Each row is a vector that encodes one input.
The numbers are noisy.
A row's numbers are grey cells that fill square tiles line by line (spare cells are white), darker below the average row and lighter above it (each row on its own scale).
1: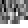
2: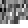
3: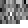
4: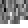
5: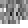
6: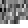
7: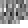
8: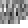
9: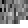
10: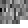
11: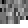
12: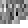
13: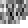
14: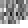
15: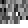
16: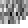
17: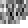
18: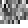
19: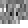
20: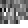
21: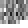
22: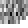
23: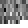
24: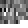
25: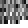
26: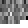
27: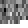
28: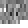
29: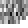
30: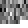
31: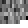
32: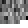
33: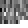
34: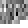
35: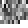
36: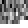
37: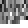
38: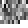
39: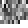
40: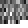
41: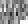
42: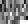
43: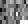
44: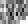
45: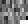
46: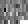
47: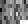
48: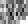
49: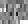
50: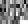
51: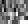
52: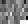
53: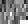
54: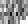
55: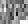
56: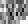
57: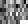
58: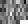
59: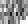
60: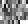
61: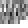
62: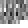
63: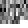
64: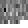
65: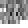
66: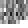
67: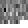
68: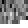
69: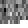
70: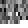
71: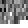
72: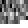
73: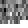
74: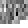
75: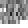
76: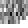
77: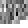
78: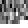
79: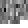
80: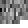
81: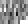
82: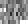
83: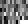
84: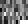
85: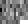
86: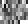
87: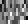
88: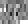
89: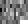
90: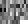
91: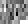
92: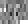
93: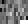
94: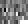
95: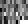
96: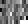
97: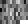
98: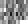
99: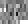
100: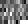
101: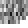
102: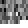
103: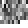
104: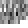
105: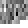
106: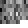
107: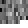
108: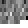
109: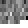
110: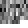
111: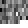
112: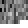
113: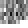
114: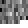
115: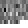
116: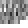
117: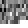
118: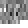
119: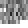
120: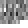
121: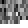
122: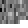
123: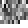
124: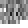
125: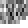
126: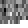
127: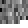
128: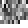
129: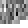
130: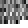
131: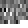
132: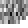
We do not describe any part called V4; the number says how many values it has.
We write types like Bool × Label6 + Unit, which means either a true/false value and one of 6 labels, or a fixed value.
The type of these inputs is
List2(Bool × V4).
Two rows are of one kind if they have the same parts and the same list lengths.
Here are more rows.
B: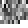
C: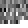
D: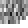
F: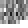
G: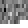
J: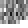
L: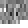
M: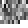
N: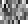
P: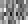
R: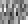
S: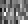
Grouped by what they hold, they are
B, M, N
C, G, S
D, F, J, L, P, R

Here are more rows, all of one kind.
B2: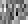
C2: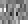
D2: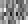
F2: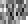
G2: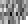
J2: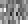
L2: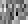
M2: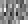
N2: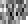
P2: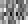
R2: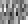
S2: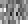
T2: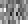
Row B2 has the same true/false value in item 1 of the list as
C2, L2, M2 and R2.
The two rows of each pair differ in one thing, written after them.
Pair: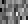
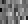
the value of V4 in item 2 of the list
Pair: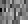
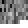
the value of V4 in item 1 of the list
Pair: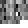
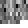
the true/false value in item 2 of the list
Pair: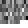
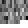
the true/false value in item 2 of the list
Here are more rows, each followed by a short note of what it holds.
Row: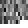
a list of two items
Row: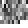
the empty list
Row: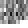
a list of one item
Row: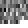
a list of two items
